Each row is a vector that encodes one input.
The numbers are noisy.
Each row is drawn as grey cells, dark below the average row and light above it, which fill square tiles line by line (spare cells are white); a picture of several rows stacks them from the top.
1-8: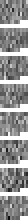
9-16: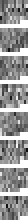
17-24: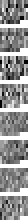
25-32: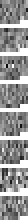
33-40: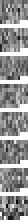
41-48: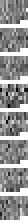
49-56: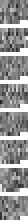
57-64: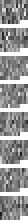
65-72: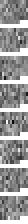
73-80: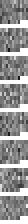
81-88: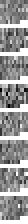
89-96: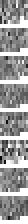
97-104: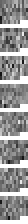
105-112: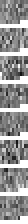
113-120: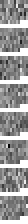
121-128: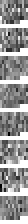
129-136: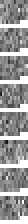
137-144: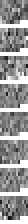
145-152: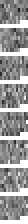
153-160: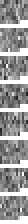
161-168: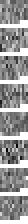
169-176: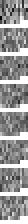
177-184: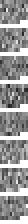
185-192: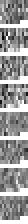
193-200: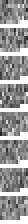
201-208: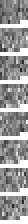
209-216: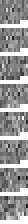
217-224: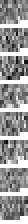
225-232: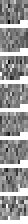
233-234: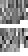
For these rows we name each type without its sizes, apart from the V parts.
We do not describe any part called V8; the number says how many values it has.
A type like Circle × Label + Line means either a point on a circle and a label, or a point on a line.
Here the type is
Bool × Bool × Bool × Bool × Line + V8.
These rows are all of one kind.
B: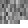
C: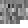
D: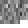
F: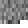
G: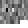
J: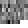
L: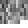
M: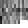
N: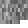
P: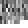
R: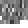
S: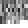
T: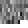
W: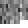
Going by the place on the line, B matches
F, L, P and T.
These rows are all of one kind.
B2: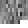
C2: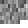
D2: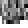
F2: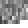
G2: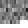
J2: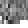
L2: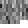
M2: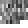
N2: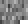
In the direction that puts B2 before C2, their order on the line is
M2, D2, B2, G2, J2, C2, N2, F2, L2.
